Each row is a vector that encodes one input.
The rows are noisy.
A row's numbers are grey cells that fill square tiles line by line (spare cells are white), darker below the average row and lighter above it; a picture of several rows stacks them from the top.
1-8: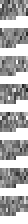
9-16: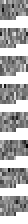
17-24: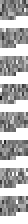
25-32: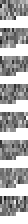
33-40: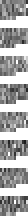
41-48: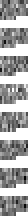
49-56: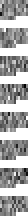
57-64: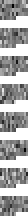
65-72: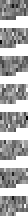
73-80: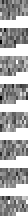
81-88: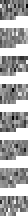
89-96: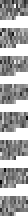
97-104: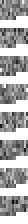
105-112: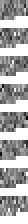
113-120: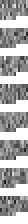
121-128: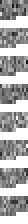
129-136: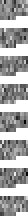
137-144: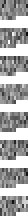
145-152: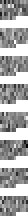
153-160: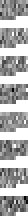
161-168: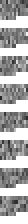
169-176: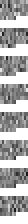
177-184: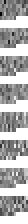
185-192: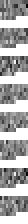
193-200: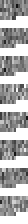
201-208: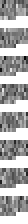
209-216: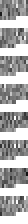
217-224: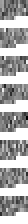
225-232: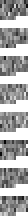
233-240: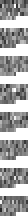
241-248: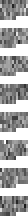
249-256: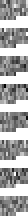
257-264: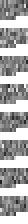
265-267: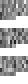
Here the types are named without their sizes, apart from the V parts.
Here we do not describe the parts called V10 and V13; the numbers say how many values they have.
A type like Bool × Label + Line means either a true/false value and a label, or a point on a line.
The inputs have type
Line × (Line + V10) × V13.
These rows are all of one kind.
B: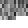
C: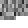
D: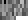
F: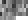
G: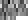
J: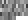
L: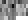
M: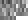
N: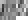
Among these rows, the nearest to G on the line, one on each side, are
M and N.
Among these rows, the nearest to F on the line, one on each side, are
C and L.
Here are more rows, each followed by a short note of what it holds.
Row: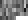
a point on each of two lines and a value of V13
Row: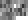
a point on each of two lines and a value of V13
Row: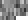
a point on each of two lines and a value of V13
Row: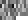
a point on each of two lines and a value of V13
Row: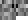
a point on each of two lines and a value of V13
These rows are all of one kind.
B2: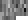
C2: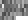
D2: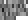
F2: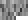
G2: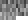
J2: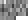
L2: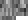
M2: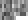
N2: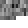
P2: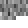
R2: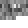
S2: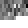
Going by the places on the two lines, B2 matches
L2 and N2.
